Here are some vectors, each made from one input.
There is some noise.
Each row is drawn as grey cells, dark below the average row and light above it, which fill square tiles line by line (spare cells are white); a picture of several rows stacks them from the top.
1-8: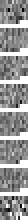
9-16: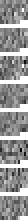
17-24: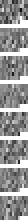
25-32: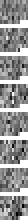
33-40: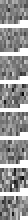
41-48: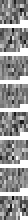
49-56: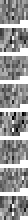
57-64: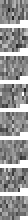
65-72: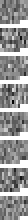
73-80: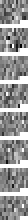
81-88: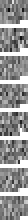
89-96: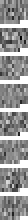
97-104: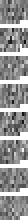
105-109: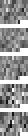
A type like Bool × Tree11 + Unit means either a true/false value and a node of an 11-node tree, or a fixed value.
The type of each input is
Bool × Tree7 + Label4.
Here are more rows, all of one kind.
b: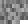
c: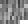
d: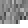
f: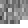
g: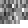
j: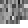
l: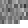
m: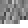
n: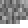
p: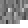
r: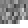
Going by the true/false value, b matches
d, g, l and m.
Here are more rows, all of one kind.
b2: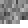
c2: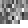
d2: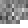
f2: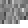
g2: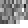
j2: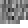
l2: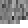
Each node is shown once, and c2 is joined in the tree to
b2 and d2.
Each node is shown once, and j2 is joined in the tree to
l2.
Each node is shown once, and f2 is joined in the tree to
b2 and g2.
